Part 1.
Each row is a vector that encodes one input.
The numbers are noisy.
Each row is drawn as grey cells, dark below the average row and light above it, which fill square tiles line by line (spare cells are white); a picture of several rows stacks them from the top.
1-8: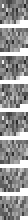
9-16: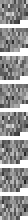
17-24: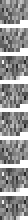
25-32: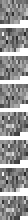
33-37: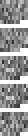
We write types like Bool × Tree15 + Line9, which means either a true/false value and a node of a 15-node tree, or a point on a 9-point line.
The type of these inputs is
Line5.
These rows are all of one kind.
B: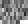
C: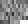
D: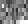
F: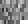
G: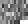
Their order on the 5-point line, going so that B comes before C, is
G, B, F, C, D.
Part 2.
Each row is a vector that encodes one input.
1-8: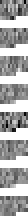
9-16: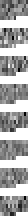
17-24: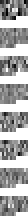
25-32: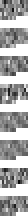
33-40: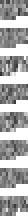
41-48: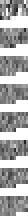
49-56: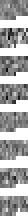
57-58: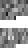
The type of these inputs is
Tree10 + Unit.
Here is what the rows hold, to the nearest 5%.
About 10% of them hold a fixed value. The rest hold a node of a 10-node tree.
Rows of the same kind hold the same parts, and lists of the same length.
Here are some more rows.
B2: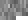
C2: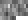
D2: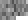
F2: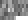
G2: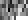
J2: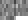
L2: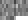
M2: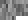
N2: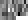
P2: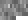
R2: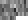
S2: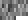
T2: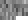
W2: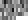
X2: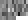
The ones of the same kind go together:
B2, C2, D2, F2, G2, J2, L2, M2, N2, P2, R2, S2, T2, X2
W2

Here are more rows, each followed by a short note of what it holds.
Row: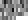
a fixed value
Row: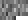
a node of a 10-node tree
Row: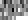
a fixed value
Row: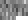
a node of a 10-node tree
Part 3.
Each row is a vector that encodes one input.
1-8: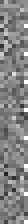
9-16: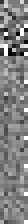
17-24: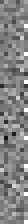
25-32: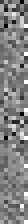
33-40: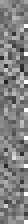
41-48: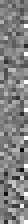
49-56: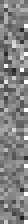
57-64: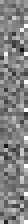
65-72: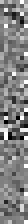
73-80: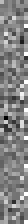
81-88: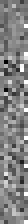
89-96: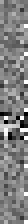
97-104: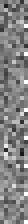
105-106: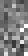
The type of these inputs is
Circle15 + Unit.
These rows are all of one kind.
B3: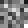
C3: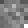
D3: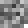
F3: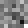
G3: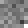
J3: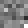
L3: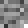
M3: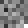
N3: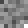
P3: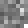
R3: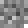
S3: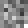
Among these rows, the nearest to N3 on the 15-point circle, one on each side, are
L3 and M3.
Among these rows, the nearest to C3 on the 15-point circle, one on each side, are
B3 and J3.
